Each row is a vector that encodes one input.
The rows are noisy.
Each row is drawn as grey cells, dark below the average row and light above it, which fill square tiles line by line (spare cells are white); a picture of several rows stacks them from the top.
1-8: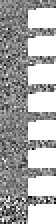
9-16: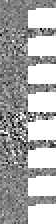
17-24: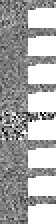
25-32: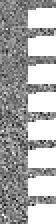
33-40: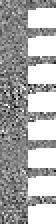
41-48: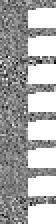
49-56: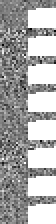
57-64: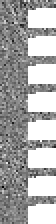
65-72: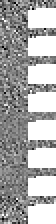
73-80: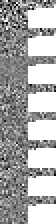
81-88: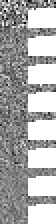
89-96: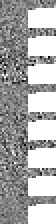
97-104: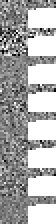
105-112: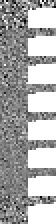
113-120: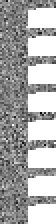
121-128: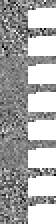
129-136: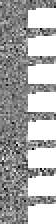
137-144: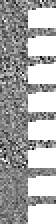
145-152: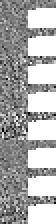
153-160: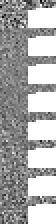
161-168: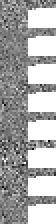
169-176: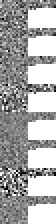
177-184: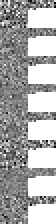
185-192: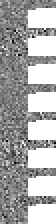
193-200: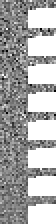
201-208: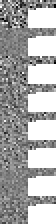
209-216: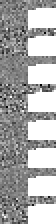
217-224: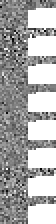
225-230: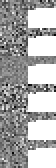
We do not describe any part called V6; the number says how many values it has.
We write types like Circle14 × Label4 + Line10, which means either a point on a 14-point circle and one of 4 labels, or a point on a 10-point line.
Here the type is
Bool × (Tree9 + V6) + Label4 × Label4.
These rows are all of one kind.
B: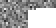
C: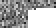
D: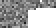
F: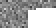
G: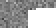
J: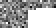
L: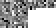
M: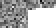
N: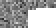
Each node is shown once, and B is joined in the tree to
J.
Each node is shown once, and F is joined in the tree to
G and L.
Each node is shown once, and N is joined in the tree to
D, G and M.
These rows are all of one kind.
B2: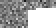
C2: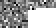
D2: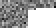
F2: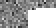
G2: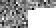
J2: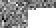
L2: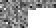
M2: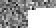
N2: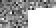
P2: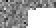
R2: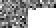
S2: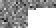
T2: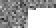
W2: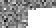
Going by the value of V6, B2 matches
F2, G2, J2 and L2.
